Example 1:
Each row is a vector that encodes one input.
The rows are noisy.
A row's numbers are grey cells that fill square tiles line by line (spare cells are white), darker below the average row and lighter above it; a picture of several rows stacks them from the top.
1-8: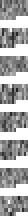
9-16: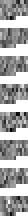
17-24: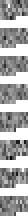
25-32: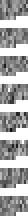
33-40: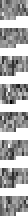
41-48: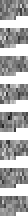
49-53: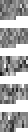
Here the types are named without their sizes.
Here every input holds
either a point on a line, or three true/false values.
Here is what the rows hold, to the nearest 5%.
About 35% of them hold a point on a line. The rest hold three true/false values.
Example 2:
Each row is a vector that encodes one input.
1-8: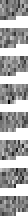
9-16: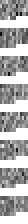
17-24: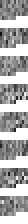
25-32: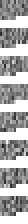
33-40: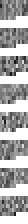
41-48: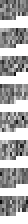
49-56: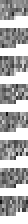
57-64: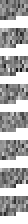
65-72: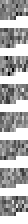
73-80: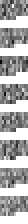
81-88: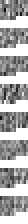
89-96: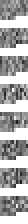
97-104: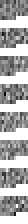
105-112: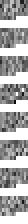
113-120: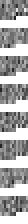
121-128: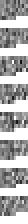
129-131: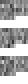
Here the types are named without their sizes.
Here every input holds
either a label, or a node of a tree.
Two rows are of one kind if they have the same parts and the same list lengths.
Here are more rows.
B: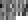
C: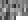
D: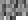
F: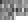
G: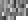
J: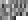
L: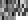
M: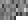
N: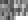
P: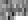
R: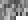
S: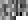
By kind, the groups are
B, C, F, G, L, N, P
D, J, M, R, S

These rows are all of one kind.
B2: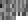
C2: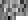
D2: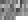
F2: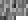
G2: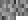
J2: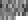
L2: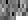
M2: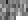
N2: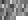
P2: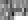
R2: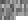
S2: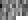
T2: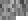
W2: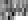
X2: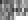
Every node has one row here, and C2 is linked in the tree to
T2 and W2.
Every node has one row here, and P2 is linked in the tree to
R2 and W2.
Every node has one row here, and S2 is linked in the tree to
J2.
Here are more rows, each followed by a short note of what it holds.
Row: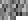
a label
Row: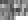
a node of a tree
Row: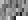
a label
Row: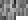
a node of a tree
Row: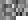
a label
